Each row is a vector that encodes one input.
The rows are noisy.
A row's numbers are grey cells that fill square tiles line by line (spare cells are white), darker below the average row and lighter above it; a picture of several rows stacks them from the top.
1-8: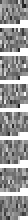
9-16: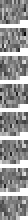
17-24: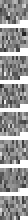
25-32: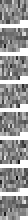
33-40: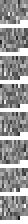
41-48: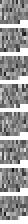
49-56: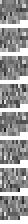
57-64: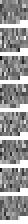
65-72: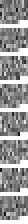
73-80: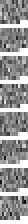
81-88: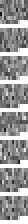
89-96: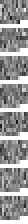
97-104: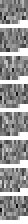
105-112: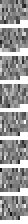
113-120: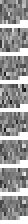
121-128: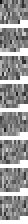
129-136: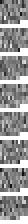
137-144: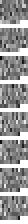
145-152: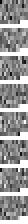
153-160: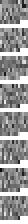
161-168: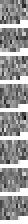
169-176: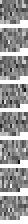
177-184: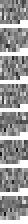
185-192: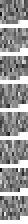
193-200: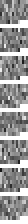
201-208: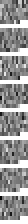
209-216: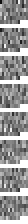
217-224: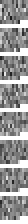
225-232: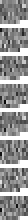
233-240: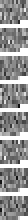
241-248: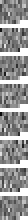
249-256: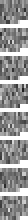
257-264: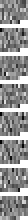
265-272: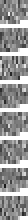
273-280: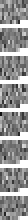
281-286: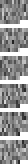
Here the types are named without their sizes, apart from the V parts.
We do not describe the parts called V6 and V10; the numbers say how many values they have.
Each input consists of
either a label, a true/false value and a value of V10, or a node of a tree and a value of V6.
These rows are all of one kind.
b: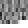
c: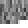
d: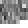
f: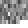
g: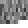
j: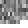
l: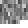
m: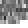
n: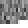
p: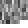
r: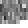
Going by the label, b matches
d, g, j and p.
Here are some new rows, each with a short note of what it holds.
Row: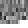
a label, a true/false value and a value of V10
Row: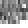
a label, a true/false value and a value of V10
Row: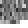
a label, a true/false value and a value of V10
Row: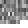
a label, a true/false value and a value of V10
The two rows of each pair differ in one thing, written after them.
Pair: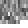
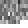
the label
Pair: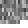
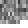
the label
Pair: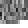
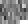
the value of V10
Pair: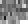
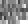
the true/false value
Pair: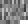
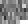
the value of V10
